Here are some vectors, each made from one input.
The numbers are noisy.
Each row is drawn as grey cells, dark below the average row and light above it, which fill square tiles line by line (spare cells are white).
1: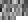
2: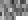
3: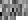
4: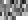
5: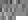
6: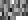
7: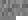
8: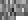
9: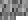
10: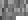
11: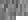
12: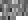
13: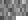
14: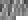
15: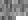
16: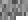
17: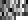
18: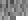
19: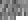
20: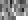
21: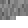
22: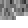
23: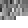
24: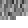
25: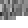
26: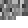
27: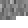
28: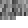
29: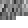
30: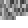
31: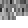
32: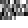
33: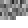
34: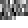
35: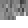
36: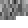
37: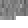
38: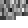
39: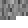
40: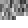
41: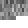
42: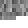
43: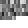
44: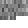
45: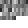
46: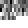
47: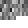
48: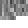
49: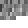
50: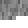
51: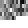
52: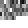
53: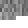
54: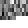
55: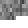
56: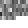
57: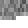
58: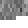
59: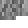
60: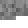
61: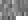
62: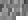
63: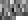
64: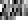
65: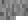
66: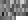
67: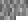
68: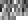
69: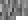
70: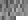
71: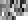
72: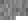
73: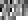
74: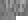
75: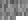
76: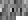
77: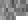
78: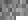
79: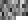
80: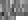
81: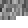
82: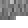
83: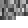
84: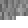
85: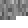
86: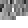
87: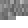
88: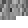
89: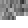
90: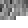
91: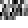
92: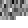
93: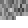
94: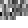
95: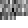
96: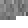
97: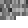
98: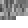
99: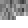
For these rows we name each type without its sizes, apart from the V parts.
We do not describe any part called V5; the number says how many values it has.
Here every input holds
a point on a circle, together with either three true/false values, or a value of V5.
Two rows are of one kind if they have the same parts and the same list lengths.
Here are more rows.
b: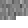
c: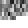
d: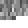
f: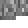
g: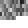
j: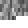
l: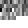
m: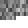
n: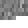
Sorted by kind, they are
b, c, l, m, n
d, f, g, j

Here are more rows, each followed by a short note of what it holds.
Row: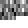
a point on a circle and three true/false values
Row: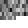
a point on a circle and three true/false values
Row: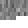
a point on a circle and three true/false values
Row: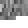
a point on a circle and a value of V5
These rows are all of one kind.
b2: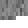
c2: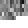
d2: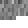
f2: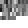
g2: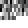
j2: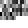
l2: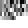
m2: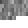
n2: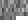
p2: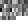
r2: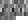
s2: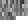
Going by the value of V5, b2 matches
c2, f2 and p2.
